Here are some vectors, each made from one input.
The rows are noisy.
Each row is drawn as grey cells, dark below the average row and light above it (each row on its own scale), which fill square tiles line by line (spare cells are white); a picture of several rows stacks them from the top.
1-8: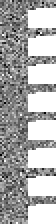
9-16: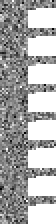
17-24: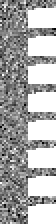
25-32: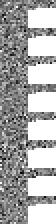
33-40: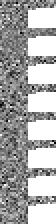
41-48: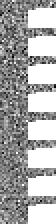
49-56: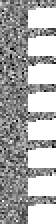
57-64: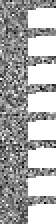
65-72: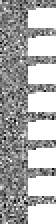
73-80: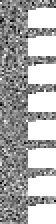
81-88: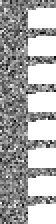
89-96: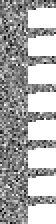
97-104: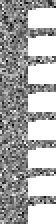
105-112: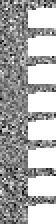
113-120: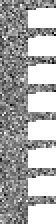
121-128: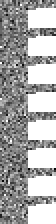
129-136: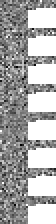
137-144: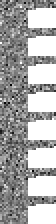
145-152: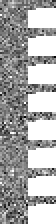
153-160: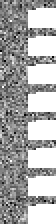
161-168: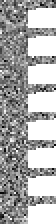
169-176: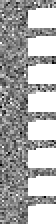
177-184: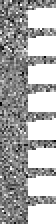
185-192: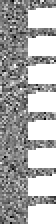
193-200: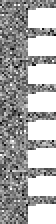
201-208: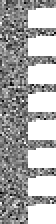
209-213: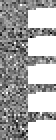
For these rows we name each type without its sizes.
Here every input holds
a label, together with either a label, or four true/false values.
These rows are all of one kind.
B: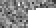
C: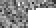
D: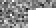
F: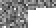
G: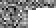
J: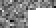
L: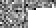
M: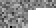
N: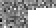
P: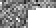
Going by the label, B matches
C and J.
